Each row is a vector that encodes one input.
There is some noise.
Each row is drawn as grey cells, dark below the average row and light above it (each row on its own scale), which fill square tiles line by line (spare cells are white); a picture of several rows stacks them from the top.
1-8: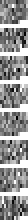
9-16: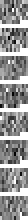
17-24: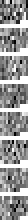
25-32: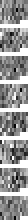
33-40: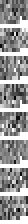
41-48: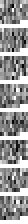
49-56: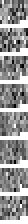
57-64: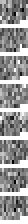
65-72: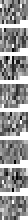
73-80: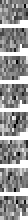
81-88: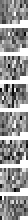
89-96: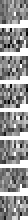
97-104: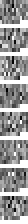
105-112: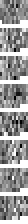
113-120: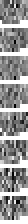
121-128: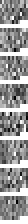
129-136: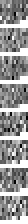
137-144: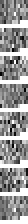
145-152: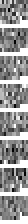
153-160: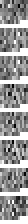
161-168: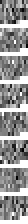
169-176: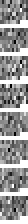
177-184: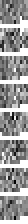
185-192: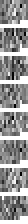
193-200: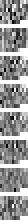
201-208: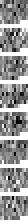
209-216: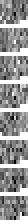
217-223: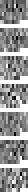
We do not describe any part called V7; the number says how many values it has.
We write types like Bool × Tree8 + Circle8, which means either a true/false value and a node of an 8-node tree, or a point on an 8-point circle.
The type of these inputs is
Line4 × (Tree9 + Unit) × V7 + Line9.
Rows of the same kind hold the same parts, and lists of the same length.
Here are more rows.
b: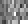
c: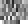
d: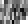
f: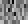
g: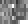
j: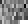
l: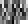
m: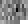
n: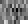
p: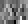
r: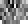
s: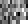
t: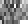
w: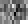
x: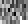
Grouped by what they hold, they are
b, s
c, f, r, t, x
d, g, j, l, m, n, p, w

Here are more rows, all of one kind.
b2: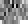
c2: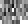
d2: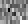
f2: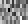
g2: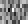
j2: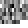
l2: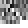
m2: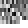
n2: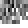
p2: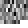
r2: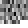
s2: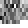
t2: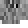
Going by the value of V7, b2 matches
s2 and t2.
